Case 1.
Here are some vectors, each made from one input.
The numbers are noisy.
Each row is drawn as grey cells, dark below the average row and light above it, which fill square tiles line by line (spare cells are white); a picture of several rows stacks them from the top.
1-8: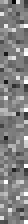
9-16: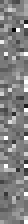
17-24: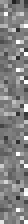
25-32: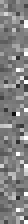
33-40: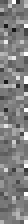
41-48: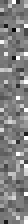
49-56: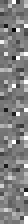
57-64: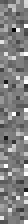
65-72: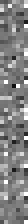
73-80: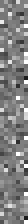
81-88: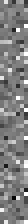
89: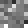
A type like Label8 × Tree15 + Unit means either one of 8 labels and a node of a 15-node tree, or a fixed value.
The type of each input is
Bool × Bool × Bool × Bool.
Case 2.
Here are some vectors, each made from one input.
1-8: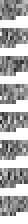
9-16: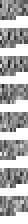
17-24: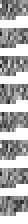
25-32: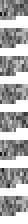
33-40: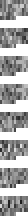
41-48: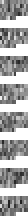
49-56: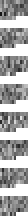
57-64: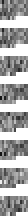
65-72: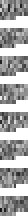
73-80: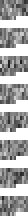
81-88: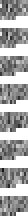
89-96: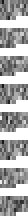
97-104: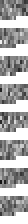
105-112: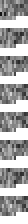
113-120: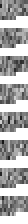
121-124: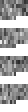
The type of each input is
Bool × Bool × Bool × Bool.
